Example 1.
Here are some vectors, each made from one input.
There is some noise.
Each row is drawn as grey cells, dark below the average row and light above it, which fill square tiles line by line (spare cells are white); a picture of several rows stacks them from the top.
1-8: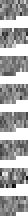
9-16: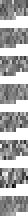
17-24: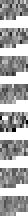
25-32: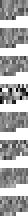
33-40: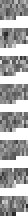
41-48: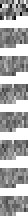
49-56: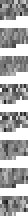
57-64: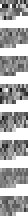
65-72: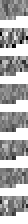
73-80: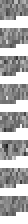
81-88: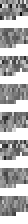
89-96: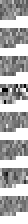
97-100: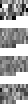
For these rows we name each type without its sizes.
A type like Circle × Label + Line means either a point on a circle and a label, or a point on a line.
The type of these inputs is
Line + Tree.
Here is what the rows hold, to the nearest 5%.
About 55% of them hold a point on a line. The rest hold a node of a tree.
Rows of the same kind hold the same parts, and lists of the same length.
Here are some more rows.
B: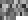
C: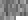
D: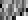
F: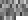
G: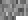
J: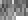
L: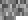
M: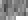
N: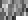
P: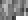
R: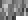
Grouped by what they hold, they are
B, C, F, J, M
D, G, L, N, P, R

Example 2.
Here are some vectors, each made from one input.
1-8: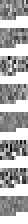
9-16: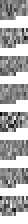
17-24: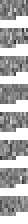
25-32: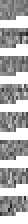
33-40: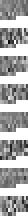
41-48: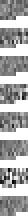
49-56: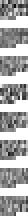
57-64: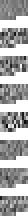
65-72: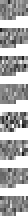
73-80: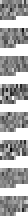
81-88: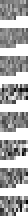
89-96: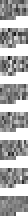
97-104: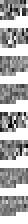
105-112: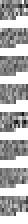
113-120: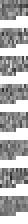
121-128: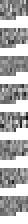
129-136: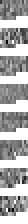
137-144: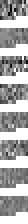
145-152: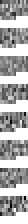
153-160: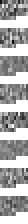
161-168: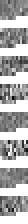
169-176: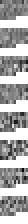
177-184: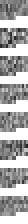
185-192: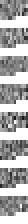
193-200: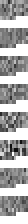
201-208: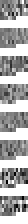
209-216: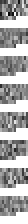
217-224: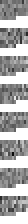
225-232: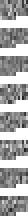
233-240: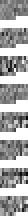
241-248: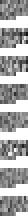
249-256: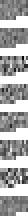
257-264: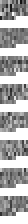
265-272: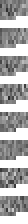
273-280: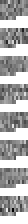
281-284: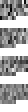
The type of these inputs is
Circle11 + Circle18.
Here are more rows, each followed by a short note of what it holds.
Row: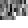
a point on an 11-point circle
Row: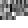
a point on an 18-point circle
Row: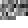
a point on an 18-point circle
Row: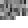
a point on an 11-point circle
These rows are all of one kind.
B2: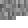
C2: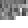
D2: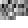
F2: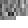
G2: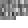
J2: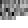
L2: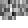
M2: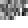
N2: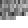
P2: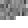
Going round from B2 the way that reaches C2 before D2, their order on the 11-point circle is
B2, L2, F2, J2, C2, N2, M2, D2, P2, G2.
